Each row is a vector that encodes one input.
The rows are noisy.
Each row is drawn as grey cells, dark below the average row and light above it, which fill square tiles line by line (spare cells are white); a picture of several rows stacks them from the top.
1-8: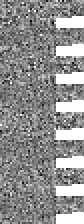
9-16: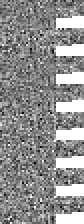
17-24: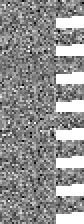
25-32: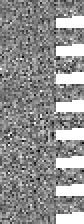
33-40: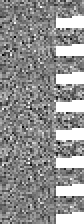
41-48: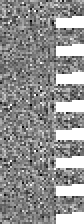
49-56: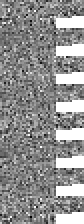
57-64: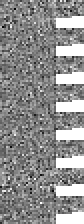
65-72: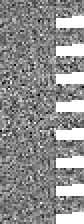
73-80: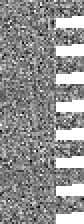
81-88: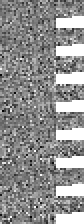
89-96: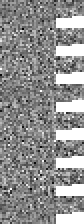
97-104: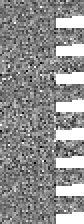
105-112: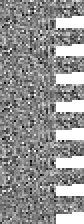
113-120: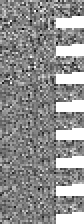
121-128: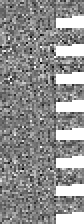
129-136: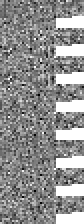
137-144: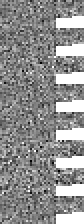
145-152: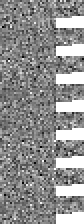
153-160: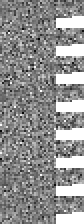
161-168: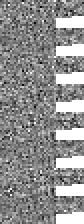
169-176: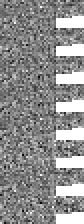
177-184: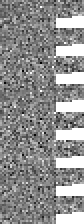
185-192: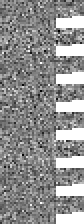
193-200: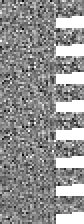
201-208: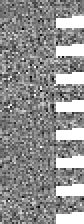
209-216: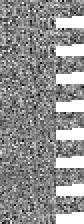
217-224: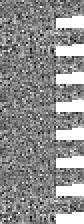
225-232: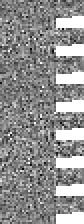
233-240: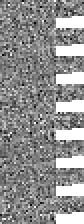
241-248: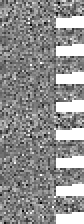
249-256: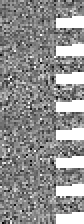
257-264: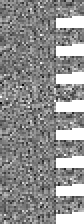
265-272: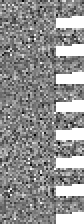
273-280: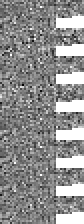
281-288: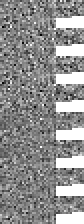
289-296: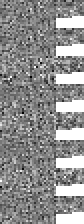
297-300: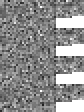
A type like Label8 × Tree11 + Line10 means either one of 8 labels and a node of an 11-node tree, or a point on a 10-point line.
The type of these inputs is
Label4 × (Line4 × Line4 + Unit) + Line14.
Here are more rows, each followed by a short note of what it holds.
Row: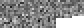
one of 4 labels and a point on each of two 4-point lines
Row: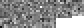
one of 4 labels and a point on each of two 4-point lines
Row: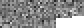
one of 4 labels
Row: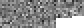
one of 4 labels
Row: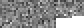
one of 4 labels
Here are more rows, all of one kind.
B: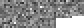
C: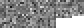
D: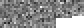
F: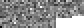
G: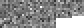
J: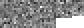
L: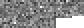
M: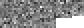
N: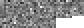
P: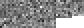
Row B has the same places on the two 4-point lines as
D, J, L and M.
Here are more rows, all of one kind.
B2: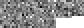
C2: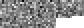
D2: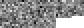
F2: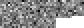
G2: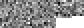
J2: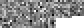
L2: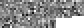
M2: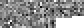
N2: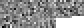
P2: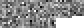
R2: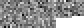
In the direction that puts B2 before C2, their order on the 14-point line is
P2, J2, M2, L2, N2, R2, B2, F2, D2, C2, G2.
